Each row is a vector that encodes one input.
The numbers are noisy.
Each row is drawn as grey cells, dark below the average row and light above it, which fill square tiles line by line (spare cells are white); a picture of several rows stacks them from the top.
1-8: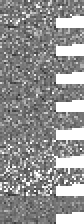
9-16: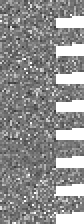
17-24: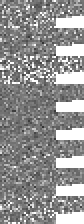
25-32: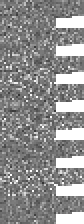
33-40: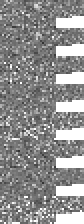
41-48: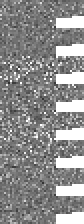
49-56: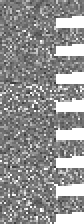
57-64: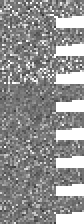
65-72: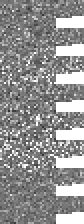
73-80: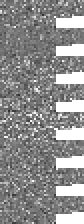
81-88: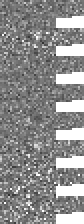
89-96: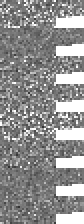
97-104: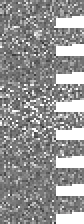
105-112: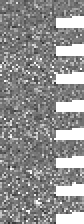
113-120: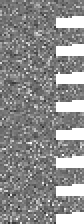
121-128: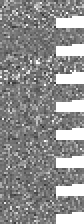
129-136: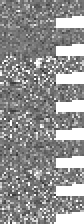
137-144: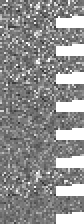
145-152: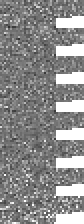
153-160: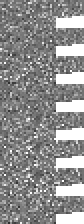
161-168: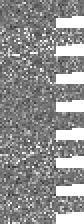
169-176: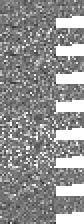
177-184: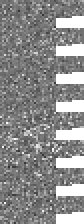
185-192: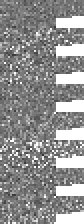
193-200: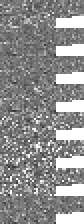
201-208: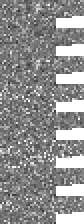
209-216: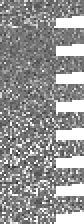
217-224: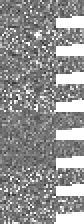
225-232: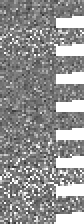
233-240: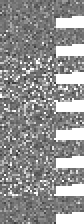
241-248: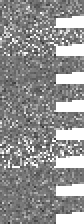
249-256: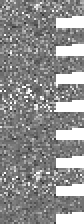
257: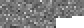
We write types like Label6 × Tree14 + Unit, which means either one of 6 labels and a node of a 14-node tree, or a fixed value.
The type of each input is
Tree14.
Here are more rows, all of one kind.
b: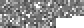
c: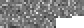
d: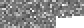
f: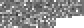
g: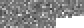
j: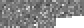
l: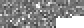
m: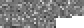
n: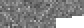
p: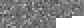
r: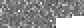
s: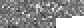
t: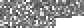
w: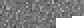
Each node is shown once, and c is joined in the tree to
m.
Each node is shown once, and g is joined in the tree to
d.
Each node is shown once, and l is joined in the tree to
j.
